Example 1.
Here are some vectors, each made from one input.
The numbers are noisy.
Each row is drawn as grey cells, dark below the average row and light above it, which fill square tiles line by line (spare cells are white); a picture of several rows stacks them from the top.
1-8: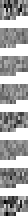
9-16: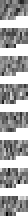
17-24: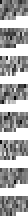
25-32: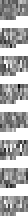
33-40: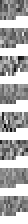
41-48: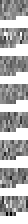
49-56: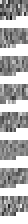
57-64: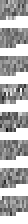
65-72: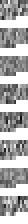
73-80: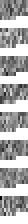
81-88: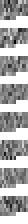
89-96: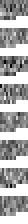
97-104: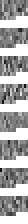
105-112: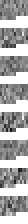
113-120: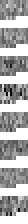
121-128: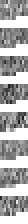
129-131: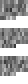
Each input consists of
a point on a 6-point circle.
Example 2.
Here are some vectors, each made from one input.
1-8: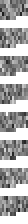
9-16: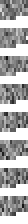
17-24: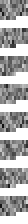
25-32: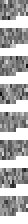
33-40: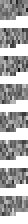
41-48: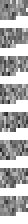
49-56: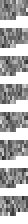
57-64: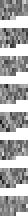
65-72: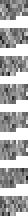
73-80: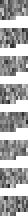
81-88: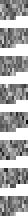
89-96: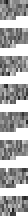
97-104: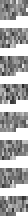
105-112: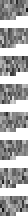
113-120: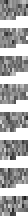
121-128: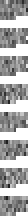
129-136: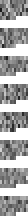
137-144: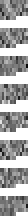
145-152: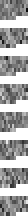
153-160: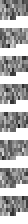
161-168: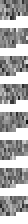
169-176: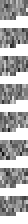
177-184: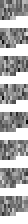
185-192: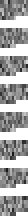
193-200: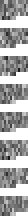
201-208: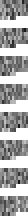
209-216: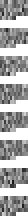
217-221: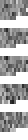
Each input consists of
four true/false values.
